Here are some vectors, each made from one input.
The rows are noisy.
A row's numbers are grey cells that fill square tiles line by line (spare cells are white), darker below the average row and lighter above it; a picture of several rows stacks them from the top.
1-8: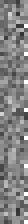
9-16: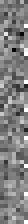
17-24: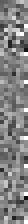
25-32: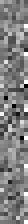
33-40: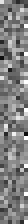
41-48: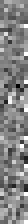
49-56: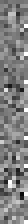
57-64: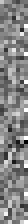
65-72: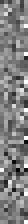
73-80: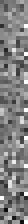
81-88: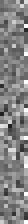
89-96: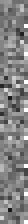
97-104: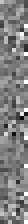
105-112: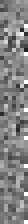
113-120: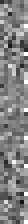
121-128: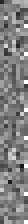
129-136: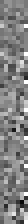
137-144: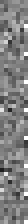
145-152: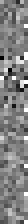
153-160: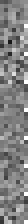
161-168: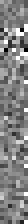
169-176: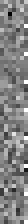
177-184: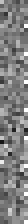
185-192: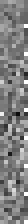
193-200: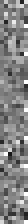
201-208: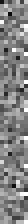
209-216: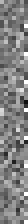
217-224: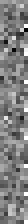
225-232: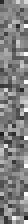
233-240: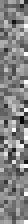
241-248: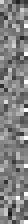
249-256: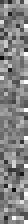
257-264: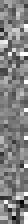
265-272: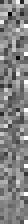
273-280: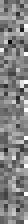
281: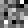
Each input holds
either a point on a 5-point line, or a node of an 8-node tree and a node of a 10-node tree, or a list of up to two points on an 8-point line.
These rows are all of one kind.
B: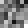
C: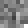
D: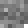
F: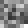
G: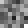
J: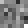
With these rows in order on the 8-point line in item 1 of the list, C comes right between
B and G.
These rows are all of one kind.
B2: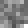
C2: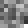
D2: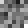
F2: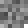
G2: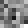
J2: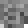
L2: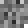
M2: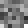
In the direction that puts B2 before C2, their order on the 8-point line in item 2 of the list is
G2, L2, D2, J2, B2, M2, F2, C2.
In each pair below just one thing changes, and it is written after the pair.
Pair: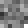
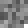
the place on the 8-point line in item 2 of the list
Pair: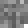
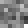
the place on the 8-point line in item 2 of the list
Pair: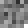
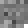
the place on the 8-point line in item 1 of the list
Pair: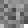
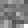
the place on the 8-point line in item 1 of the list
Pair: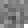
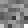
the place on the 8-point line in item 1 of the list
